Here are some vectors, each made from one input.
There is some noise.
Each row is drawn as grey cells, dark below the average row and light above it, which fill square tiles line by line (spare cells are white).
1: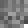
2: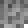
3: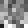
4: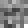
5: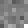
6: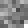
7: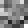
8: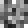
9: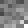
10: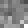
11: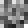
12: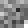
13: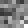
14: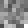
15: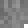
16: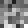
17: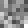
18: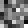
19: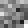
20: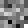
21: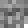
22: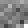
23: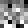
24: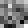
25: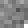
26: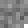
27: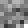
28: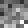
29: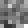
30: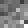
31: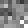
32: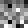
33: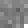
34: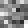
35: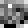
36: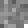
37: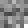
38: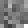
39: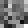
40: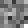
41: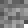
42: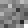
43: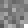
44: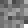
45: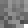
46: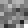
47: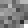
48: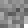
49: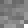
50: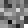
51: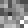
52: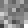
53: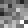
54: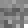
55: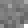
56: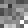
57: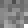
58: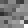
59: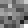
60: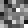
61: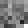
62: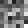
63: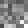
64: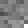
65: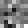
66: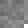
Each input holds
either a fixed value, or a node of an 8-node tree and a true/false value.
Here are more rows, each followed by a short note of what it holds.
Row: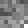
a node of an 8-node tree and a true/false value
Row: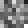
a fixed value
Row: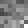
a node of an 8-node tree and a true/false value
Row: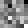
a fixed value
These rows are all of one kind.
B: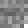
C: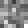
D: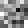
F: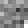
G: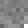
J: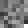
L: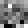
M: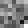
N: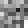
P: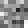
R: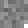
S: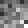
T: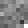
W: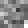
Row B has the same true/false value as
G, L and T.
